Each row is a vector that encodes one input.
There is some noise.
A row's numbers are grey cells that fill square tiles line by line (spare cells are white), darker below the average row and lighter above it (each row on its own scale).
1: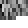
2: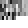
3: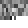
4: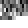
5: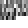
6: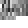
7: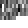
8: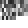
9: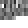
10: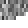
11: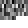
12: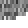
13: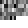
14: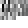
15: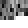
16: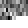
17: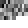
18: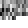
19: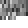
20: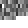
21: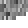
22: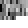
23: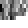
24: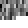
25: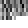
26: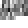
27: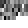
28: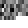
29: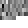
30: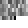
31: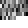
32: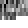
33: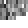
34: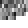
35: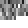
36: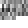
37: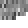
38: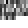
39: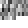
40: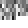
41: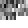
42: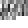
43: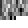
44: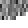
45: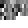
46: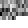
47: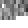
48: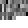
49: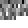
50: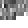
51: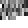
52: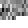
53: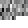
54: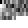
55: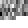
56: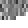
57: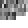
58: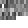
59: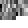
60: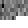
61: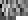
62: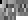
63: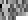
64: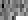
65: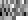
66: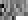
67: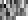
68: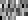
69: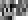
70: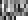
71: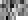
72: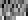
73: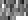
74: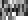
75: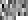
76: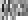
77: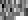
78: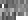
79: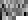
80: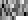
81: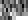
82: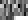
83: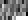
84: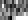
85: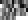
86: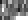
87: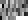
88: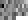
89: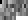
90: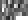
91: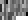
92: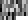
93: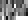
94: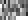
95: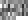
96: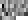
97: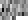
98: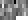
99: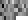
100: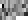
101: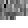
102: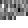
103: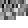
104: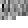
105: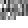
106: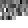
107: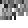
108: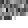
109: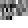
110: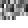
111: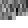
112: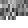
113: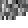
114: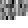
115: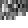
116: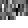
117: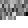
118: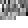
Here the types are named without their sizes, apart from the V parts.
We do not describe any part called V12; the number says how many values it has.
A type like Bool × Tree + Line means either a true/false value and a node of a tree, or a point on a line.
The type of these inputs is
Label × V12 + Line.
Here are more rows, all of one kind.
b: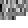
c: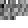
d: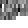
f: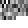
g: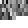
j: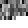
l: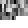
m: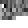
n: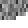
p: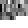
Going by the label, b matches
j and n.
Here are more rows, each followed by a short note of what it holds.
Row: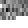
a point on a line
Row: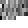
a point on a line
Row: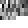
a point on a line
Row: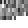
a label and a value of V12
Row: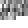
a point on a line
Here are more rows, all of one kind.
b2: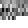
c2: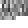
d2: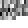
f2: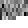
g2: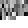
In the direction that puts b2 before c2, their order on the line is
b2, d2, c2, g2, f2.
